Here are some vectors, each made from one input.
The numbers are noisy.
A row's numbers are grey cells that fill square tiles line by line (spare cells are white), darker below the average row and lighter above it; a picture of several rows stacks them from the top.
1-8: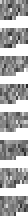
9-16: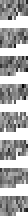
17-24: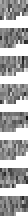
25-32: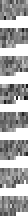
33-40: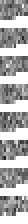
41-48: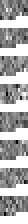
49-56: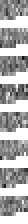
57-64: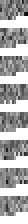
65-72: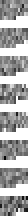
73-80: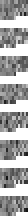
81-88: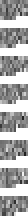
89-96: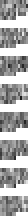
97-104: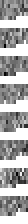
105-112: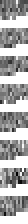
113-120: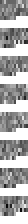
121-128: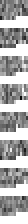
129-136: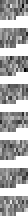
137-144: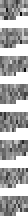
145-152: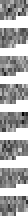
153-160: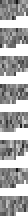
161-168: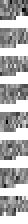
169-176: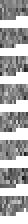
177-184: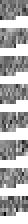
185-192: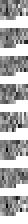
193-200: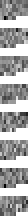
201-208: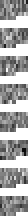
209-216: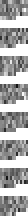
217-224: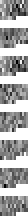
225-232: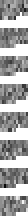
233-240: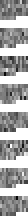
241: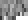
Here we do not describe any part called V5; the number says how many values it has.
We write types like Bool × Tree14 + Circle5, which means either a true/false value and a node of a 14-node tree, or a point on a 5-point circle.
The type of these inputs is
List3(Line6 × V5).
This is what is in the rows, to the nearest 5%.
All of them are lists of up to three items, each a point on a 6-point line and a value of V5: a few are empty, 30% hold one, 40% two and 30% three.
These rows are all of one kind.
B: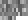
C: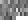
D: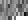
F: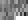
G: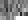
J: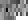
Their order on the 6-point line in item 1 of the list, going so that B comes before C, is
J, B, C, D, F, G.
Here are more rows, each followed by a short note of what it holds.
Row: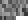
a list of two items
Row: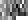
the empty list
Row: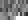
a list of one item
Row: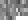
a list of one item
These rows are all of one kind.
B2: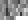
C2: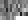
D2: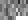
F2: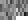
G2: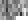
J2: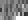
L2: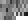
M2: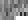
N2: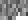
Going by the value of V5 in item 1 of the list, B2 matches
D2, F2 and M2.
